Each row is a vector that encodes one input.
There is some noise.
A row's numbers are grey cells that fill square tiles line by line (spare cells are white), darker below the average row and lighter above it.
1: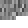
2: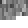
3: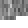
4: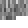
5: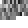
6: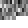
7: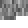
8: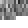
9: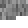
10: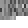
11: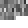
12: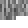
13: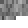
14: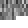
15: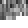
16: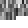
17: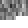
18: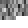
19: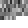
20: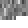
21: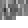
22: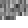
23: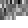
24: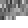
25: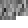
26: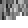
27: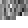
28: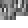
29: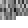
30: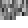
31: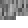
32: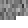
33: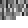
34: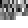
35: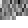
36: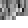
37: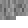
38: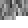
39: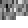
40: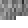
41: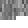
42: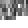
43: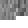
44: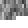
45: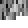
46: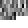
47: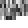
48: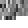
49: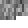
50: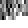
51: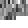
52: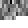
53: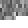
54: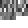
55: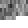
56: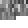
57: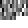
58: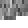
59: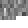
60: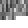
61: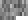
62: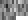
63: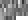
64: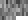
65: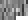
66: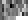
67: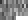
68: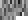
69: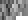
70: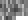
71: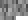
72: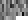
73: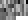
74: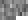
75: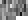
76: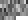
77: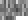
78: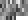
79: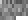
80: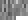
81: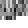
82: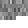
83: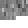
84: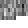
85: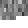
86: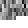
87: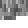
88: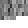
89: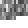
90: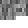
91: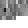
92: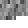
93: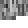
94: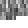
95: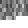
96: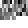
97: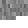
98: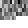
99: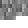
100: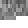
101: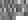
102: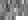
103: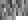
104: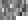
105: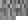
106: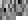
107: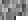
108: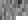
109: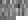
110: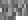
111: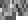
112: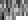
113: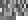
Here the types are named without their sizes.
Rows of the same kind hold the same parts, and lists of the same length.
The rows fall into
2 kinds.
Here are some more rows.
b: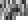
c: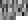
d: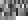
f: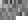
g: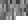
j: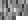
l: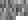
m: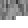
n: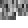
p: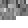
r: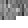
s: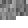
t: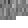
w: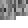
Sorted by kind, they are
b, c, d, m, p, r, w
f, g, j, l, n, s, t

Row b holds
a label and a point on a line.
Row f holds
a point on each of two lines.
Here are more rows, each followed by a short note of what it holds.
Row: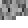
a point on each of two lines
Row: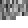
a label and a point on a line
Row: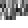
a point on each of two lines
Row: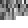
a point on each of two lines
